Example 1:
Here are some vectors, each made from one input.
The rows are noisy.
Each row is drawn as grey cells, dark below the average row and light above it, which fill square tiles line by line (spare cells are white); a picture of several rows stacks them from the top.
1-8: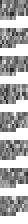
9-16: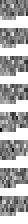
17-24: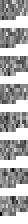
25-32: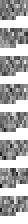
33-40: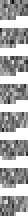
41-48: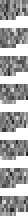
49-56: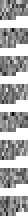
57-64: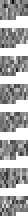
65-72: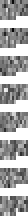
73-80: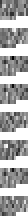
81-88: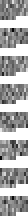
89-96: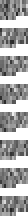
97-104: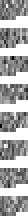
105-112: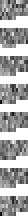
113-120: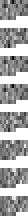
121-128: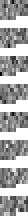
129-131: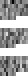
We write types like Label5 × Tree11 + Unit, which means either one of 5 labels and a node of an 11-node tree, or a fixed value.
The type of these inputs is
Bool × Bool × Bool + List2(Line5).
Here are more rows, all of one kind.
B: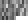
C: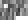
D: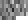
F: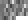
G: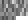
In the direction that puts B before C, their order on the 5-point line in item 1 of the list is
D, F, G, B, C.
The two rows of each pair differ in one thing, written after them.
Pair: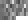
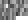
the place on the 5-point line in item 1 of the list
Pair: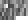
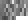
the place on the 5-point line in item 1 of the list
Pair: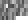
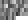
the place on the 5-point line in item 2 of the list
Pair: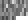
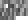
the place on the 5-point line in item 1 of the list
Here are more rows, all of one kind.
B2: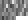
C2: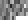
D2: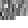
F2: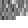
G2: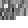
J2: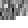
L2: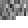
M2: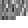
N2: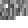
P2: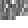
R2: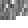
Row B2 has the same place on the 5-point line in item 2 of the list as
L2 and N2.
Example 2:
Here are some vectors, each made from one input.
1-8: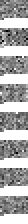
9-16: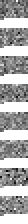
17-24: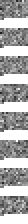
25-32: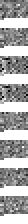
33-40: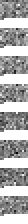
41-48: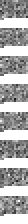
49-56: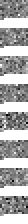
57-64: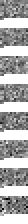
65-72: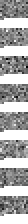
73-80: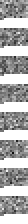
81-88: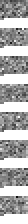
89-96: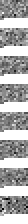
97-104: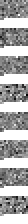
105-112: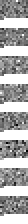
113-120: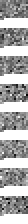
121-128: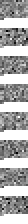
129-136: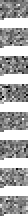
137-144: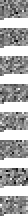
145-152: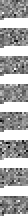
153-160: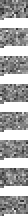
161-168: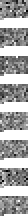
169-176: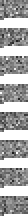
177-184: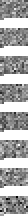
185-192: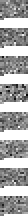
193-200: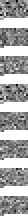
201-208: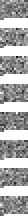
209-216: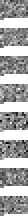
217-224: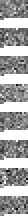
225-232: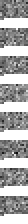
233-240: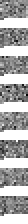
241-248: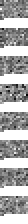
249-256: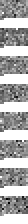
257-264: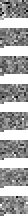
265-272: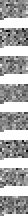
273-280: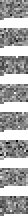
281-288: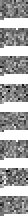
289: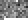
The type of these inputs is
Circle6 × List2(Circle9).
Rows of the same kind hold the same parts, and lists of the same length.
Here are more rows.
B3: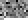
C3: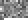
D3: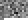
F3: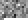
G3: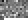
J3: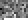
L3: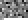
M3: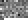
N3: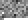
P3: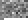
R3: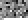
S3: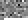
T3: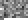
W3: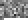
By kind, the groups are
B3, L3, R3
C3, D3, F3, P3, T3
G3, J3, M3, N3, S3, W3

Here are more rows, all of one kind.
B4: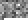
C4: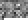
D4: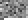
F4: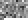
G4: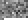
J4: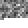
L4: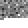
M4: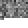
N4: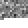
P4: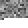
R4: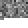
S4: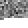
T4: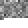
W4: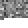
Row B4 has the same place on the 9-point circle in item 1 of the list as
D4, P4 and W4.
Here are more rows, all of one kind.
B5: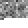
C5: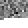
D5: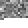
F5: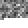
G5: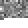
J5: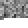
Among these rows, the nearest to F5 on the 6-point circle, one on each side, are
B5 and J5.
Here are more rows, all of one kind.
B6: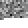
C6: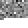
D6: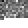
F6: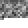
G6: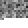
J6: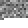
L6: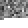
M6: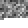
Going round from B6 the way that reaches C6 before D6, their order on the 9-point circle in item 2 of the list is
B6, C6, M6, L6, J6, G6, D6, F6.
